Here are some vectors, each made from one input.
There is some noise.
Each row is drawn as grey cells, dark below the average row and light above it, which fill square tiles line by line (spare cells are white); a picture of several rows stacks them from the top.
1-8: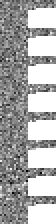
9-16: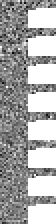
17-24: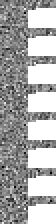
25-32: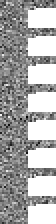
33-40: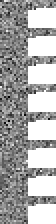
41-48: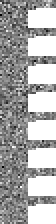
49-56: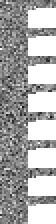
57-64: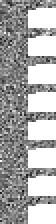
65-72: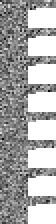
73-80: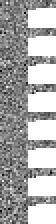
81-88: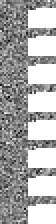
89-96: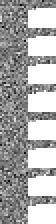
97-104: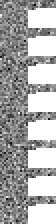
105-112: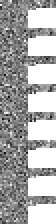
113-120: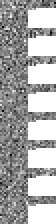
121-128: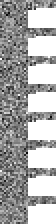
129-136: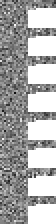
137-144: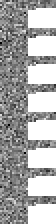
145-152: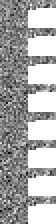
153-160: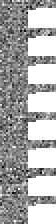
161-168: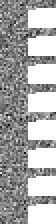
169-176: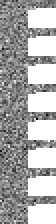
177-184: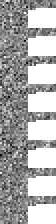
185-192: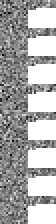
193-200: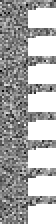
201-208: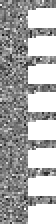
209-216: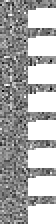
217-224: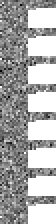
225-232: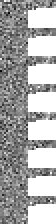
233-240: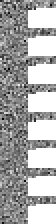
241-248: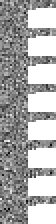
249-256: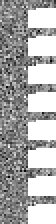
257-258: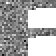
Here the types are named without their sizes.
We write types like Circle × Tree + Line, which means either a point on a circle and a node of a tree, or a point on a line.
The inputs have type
Bool × Tree + Circle + Unit.
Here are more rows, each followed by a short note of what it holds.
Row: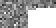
a node of a tree and a true/false value
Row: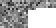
a point on a circle
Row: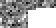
a fixed value
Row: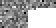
a node of a tree and a true/false value
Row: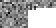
a point on a circle
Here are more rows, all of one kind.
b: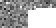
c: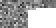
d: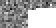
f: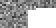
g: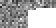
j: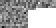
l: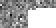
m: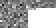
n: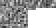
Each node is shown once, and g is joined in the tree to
l.
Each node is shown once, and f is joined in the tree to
b, c, l and n.
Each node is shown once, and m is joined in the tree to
c.
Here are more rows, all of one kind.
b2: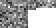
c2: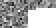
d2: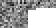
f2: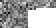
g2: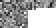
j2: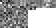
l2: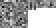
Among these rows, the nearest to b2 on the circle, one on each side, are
d2 and j2.
